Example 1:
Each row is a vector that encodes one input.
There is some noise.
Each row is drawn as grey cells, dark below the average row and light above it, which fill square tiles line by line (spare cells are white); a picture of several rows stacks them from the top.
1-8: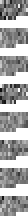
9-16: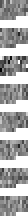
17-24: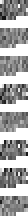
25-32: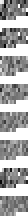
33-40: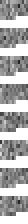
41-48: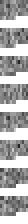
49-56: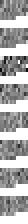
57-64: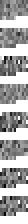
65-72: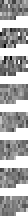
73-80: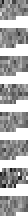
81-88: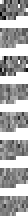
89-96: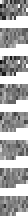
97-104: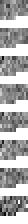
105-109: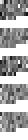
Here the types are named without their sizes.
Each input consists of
a point on a circle and a true/false value.
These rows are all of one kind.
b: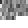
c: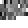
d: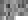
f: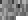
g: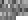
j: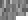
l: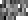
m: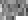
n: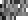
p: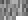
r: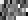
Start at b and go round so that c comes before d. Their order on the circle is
b, f, g, l, n, j, p, c, r, d, m.
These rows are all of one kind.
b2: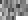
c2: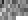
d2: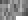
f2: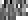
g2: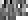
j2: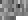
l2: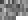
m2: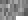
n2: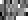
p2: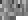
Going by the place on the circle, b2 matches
f2 and g2.
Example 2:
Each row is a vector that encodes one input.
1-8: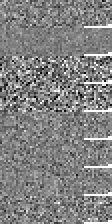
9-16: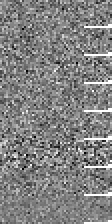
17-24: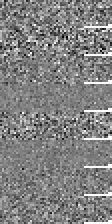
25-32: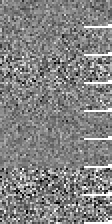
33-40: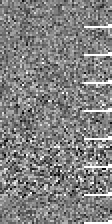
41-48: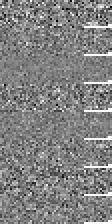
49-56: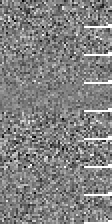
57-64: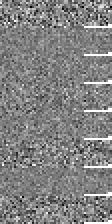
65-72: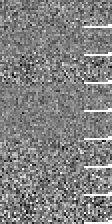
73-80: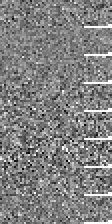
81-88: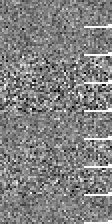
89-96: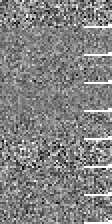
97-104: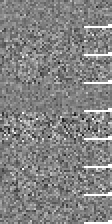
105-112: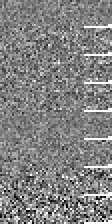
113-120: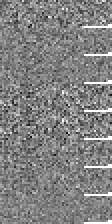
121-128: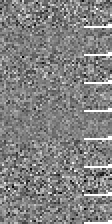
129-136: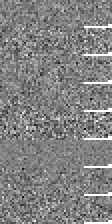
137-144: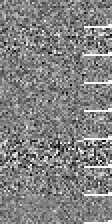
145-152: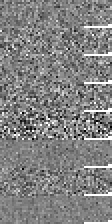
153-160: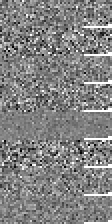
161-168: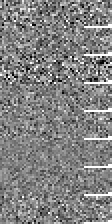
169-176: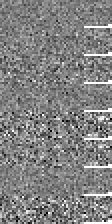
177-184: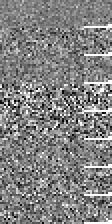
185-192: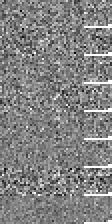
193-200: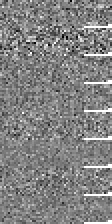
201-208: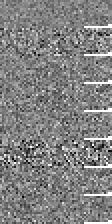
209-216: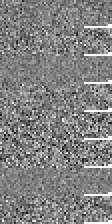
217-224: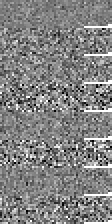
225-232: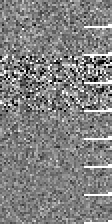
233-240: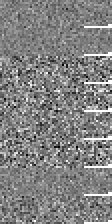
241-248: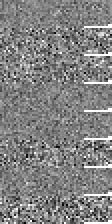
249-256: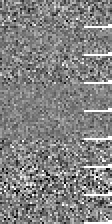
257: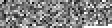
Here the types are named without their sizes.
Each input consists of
either a point on a circle, or a point on a line.
